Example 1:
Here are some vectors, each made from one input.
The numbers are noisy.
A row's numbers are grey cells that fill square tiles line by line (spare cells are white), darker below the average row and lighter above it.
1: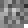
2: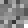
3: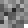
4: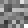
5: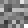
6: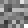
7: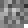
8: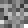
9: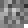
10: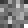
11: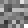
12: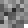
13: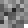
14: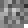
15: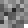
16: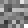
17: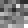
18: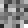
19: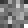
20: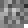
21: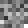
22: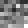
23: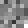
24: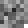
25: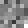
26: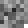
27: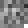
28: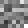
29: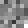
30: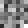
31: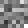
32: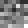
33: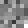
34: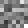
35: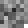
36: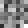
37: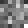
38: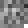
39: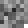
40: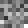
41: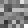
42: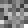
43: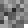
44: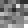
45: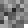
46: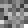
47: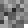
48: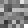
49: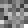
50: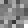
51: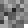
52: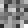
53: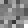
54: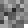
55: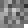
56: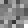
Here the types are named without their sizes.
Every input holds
a label.
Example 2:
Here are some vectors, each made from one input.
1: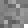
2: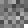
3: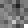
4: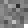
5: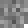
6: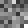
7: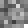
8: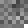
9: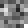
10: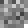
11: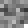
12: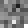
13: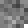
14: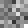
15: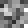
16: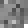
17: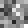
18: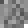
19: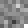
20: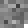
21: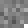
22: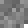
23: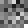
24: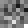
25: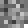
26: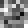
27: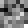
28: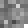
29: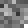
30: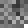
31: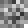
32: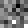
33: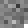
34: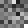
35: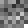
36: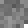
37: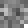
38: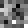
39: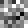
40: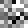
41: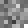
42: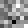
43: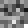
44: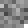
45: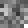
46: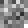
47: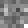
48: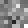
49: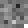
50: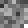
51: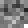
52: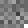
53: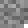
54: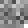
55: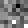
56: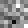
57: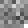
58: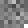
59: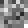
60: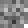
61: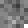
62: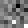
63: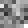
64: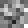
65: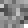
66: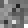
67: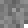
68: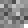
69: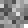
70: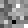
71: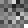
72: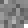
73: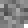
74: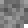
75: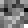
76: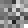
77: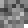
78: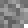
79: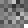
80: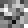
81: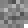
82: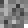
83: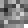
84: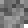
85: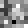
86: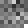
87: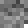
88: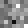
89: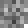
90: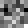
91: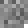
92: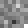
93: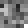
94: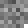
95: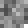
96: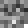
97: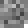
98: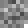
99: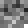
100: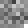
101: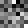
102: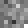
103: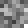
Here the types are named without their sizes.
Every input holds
a point on a line.
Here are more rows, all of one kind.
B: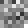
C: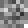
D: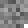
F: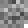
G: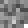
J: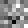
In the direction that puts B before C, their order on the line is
G, B, F, C, D, J.
